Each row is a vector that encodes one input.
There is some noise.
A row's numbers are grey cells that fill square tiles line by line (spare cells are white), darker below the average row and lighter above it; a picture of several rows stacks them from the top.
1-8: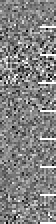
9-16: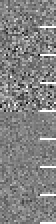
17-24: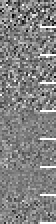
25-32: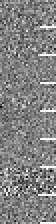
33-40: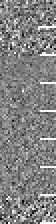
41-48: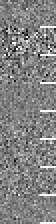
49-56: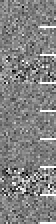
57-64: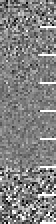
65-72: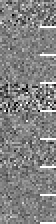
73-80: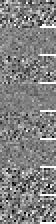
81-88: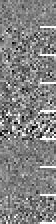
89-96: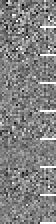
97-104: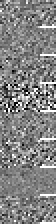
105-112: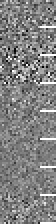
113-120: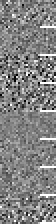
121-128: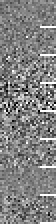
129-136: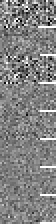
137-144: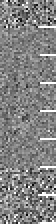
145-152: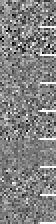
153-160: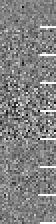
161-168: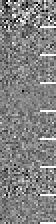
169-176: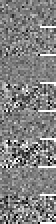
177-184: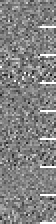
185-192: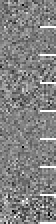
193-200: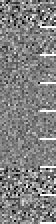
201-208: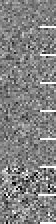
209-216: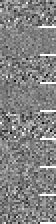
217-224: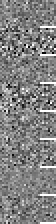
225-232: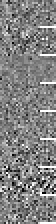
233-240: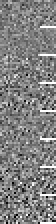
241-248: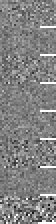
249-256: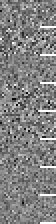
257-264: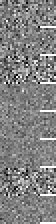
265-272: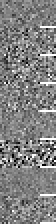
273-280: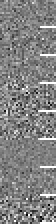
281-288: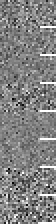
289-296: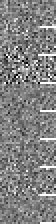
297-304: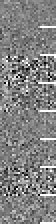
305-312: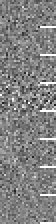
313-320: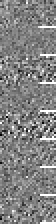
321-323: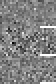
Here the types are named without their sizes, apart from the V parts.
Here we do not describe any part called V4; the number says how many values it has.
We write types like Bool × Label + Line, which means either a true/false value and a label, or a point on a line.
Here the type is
(Circle + Unit) × (Circle + V4) × Tree.
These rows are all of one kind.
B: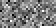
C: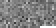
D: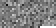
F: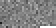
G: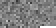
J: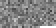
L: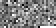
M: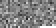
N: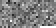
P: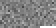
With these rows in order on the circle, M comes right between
D and N.
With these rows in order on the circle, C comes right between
D and L.
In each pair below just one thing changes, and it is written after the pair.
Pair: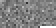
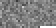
the value of V4
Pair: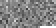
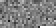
the place on the circle
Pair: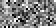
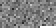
the value of V4
